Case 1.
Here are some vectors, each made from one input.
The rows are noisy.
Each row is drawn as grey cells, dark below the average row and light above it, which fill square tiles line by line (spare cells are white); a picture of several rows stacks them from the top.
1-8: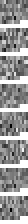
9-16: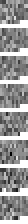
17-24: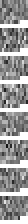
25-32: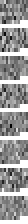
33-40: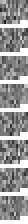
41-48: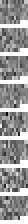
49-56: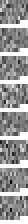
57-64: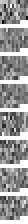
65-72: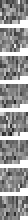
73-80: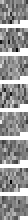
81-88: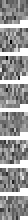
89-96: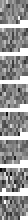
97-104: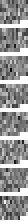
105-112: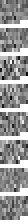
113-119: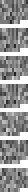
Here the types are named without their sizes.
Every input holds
a point on a circle.
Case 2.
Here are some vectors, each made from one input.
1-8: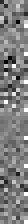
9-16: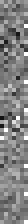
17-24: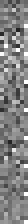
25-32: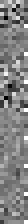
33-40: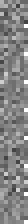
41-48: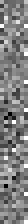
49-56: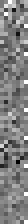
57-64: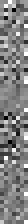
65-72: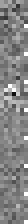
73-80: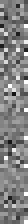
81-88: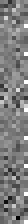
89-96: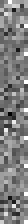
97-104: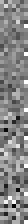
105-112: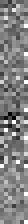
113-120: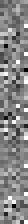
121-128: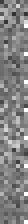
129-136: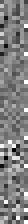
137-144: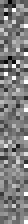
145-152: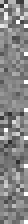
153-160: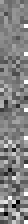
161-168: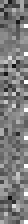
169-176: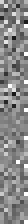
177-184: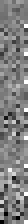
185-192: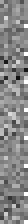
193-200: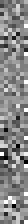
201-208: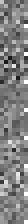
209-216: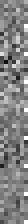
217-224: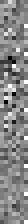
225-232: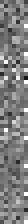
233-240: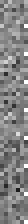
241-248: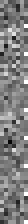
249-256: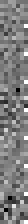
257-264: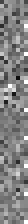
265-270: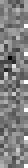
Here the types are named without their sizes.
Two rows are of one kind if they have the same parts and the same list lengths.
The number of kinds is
2.
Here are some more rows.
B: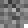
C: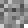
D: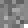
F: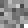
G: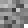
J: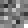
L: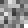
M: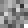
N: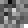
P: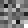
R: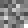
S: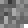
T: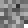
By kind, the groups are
B, C, D, F, J, L, N, P, R, S, T
G, M

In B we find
three true/false values.
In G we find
a fixed value.
